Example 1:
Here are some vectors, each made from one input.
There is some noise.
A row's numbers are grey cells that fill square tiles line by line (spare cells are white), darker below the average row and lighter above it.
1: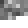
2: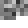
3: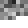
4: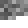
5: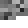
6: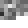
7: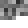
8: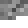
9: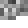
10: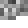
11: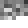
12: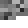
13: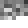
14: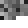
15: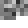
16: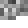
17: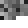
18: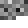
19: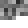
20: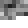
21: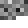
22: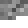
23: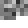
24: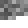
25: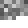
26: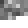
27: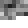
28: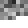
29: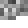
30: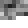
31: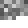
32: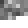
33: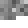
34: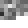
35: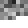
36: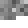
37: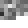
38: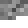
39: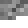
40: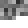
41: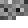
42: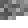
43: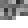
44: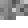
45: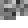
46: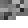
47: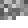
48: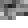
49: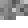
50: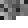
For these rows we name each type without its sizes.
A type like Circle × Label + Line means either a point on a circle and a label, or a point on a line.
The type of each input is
Bool × Bool × Bool + Tree.
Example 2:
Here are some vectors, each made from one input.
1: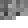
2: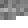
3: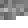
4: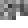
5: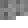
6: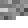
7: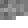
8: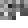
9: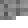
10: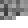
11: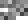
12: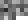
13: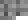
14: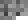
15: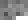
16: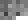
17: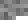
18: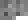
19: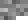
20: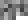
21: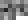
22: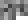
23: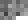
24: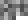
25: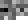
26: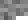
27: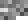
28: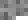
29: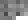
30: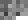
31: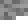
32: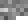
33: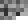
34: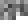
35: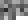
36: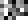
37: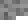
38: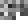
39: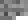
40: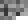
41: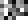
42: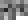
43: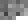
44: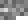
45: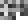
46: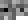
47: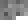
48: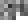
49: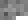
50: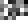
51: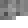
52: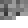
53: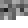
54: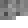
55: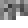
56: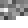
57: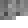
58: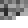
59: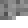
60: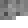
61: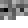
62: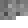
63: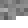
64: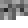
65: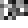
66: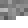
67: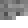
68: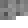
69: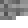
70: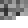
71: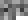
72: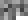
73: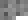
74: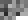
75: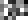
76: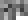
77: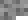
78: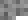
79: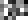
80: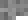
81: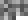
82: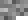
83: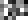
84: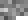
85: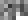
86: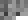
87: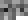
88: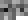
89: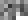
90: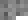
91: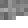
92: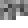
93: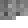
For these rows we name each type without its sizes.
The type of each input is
List(Line).
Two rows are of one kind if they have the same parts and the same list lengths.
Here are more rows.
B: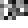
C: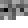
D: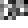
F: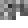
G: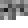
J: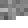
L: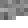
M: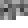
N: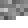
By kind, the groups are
B, D
C, F, G, M
J, L, N

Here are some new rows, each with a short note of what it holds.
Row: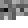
a list of one item
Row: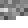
a list of two items
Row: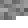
a list of two items
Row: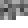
a list of one item
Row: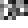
the empty list
